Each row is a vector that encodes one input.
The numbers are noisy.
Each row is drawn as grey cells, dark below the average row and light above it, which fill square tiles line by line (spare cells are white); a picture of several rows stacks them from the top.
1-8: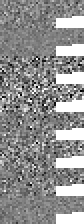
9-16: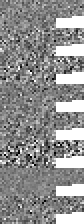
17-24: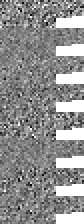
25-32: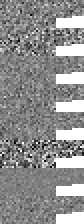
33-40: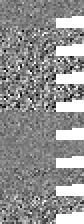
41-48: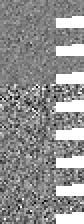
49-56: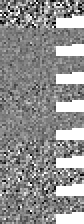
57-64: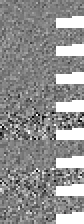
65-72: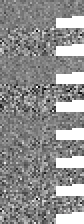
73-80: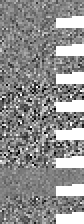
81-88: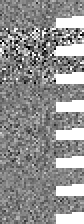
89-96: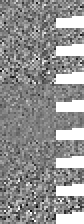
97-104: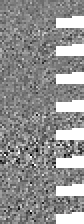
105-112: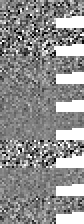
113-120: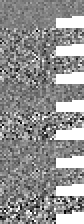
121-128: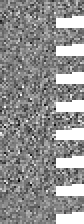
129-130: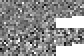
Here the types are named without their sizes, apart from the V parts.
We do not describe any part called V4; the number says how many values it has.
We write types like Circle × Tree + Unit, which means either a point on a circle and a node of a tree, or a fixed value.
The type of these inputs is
Bool × Bool × Bool × (Line + Tree) × V4.
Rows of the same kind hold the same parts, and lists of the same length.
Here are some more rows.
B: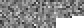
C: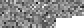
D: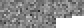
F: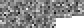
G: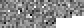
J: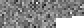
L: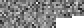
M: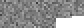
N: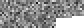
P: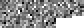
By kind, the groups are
B, C, F, G, L
D, J, M, N, P

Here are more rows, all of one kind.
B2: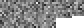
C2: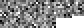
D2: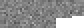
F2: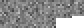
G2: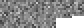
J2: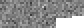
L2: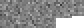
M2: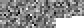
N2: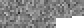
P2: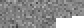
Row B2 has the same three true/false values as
G2 and N2.
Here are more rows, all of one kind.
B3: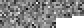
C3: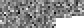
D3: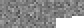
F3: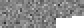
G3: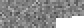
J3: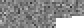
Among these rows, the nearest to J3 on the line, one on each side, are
C3 and D3.
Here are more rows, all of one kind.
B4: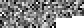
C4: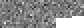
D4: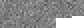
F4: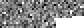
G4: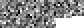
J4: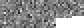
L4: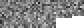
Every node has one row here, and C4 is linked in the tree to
G4 and J4.
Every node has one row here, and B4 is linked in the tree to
F4 and J4.
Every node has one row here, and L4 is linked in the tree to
D4.
